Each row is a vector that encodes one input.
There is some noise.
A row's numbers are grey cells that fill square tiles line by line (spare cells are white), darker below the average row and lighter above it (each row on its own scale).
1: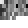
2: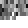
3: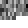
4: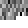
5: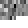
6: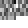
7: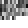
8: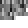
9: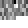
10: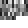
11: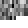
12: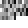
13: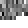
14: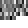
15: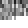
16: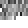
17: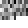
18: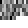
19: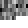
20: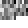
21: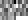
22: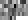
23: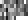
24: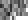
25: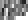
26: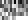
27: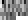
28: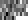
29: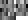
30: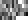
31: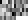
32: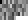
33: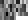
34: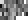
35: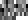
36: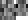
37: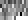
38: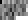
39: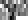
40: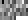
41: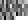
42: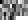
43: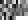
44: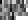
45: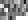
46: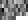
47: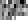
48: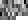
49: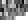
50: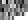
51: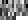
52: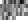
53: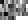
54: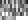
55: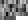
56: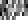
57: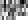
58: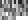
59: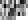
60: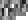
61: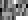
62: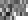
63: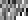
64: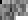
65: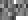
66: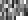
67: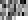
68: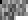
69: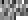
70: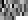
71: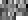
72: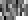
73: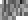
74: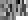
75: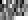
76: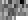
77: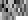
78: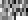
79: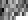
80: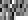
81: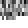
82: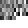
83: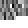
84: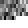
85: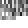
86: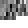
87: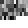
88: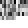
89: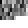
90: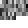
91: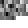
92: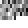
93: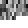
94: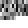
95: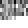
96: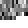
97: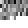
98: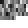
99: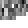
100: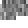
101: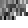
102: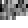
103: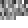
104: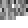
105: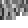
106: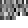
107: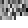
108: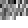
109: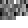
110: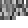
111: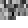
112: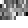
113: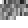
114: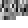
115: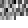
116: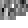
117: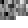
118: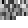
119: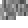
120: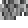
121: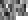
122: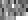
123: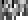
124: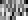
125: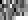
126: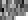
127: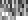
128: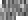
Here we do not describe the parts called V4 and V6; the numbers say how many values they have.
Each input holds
a value of V6, together with either a point on a 5-point line and a true/false value, or a value of V4.
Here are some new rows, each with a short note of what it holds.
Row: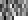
a point on a 5-point line, a true/false value and a value of V6
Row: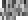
a point on a 5-point line, a true/false value and a value of V6
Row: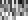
a value of V4 and a value of V6
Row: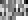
a value of V4 and a value of V6
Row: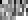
a value of V4 and a value of V6
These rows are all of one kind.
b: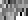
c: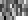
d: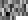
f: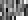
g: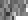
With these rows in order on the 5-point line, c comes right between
b and g.
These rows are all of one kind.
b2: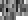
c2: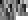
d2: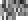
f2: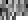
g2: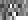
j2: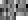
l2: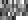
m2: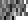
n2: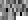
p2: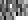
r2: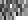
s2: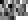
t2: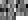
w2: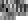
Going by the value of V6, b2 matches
g2, p2, r2 and w2.
